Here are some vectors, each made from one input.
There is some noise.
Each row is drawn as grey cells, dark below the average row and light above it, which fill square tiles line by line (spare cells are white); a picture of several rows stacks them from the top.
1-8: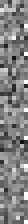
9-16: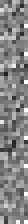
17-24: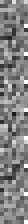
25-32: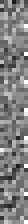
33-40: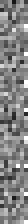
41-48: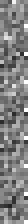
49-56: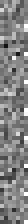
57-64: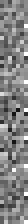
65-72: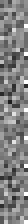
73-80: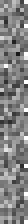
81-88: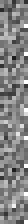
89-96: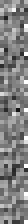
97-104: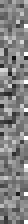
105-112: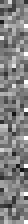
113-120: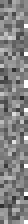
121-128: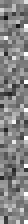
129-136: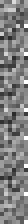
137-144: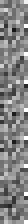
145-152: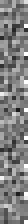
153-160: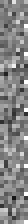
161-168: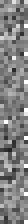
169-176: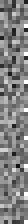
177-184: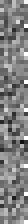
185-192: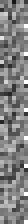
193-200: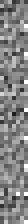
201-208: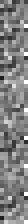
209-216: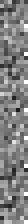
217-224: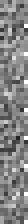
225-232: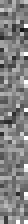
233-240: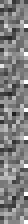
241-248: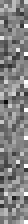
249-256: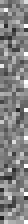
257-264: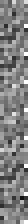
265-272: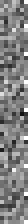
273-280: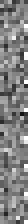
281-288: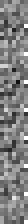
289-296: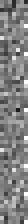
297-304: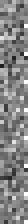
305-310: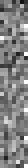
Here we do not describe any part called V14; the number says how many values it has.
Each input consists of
either a point on a 10-point line and a value of V14, or a list of up to three points on a 4-point line.
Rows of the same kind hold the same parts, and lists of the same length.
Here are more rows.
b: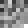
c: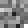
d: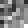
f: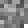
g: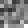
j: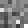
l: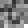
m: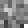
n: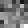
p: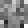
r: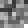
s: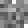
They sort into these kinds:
b
c, f, j, m, p, s
d, r
g, l
n

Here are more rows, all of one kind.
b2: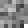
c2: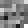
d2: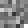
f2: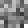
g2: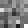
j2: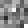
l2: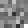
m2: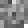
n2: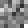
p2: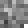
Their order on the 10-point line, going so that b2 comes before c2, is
n2, f2, j2, b2, m2, p2, l2, d2, g2, c2.
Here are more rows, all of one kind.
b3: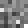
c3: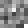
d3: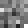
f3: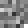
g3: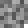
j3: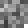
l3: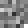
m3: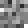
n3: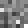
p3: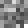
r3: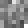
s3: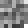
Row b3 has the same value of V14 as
d3, j3 and n3.
